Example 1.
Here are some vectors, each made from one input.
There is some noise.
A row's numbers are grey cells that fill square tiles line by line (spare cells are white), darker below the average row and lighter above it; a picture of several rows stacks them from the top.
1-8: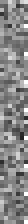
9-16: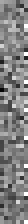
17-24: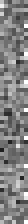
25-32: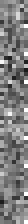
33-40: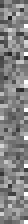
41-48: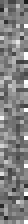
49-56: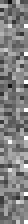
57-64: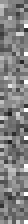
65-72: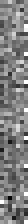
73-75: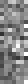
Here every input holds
a point on an 11-point circle.
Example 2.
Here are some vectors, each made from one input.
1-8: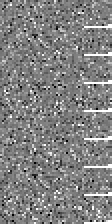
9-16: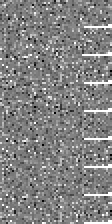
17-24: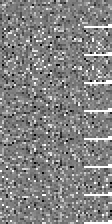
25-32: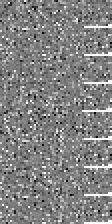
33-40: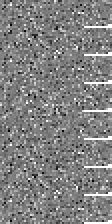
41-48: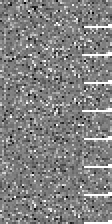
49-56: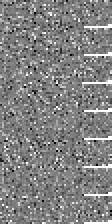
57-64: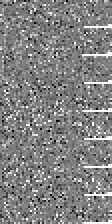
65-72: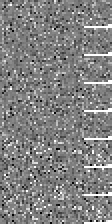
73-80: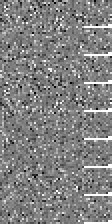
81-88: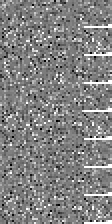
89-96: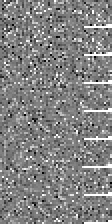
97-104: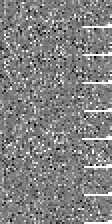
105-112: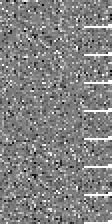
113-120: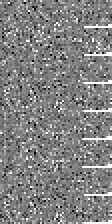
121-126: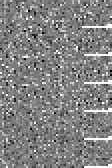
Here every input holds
a node of a 9-node tree.
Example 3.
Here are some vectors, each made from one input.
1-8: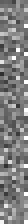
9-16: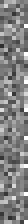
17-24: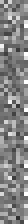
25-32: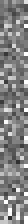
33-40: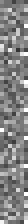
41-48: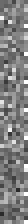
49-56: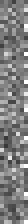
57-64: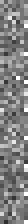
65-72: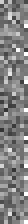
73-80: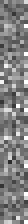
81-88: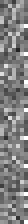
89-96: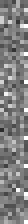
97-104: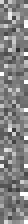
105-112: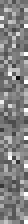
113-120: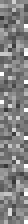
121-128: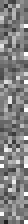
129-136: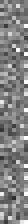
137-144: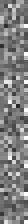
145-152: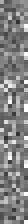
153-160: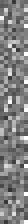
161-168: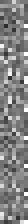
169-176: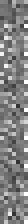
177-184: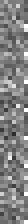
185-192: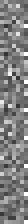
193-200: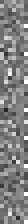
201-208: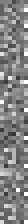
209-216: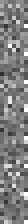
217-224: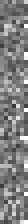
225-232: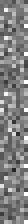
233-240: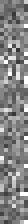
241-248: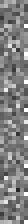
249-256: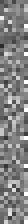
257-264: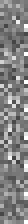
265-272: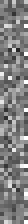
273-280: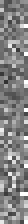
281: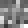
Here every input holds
a point on an 11-point circle.
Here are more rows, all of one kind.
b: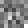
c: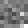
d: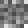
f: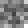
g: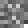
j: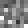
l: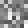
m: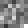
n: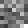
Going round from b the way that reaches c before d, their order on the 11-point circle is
b, l, j, m, g, n, c, d, f.
